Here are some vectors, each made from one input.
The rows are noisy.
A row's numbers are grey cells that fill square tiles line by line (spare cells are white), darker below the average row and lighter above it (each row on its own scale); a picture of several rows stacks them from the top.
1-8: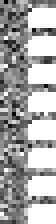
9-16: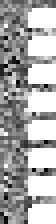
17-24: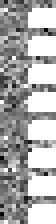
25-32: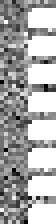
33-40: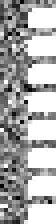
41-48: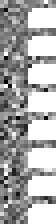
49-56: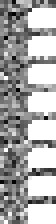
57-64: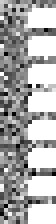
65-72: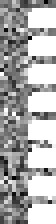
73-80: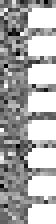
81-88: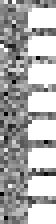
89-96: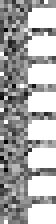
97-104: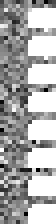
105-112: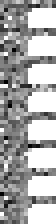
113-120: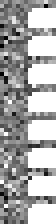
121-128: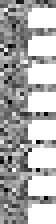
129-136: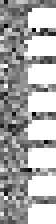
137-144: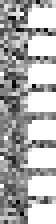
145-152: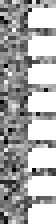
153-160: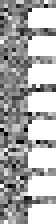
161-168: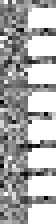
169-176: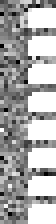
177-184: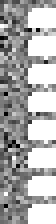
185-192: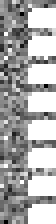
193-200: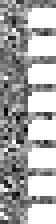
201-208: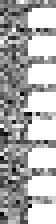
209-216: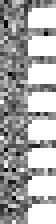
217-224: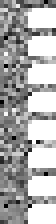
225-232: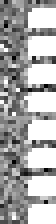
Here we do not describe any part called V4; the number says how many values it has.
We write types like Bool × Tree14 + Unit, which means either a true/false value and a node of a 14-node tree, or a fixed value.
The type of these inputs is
Bool × Line8 + (Label6 + Line6) × V4.
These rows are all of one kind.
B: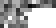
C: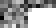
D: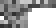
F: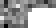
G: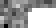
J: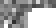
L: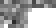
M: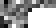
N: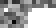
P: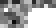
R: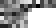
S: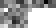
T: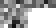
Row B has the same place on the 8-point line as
J and T.
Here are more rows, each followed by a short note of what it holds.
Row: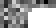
a point on an 8-point line and a true/false value
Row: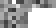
a point on a 6-point line and a value of V4
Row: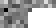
a point on a 6-point line and a value of V4
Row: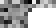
a point on a 6-point line and a value of V4
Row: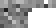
a point on a 6-point line and a value of V4
